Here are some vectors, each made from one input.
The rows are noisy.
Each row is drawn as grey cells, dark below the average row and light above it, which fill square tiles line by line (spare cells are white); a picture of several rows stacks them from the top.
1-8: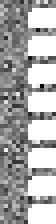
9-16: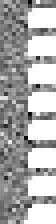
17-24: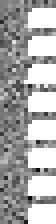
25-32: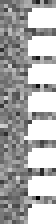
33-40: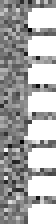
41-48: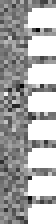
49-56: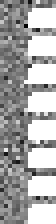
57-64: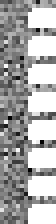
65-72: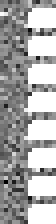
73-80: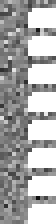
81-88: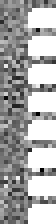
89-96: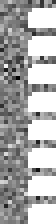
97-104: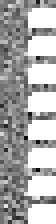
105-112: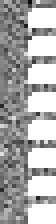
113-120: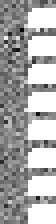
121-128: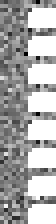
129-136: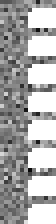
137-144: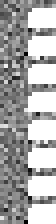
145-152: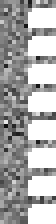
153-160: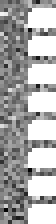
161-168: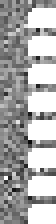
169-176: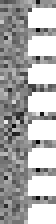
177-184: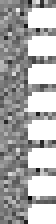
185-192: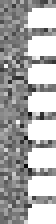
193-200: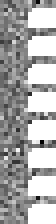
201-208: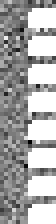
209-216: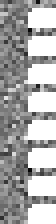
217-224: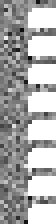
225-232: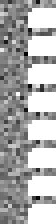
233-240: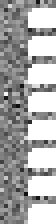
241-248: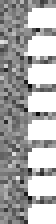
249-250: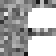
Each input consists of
a point on a 7-point line, together with either a point on a 4-point line and a point on a 7-point line, or a point on an 11-point line.
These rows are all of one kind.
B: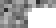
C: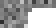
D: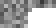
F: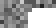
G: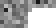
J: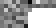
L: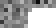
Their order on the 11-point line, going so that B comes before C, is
D, B, G, F, L, C, J.
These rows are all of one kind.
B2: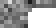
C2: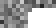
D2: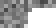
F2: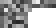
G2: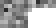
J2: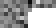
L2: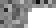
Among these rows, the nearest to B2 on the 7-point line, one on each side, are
C2 and J2.
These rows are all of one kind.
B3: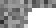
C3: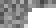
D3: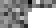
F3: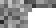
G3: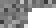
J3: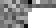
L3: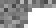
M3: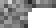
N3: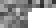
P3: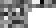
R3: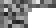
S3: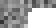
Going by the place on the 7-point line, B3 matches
C3, G3, L3 and S3.
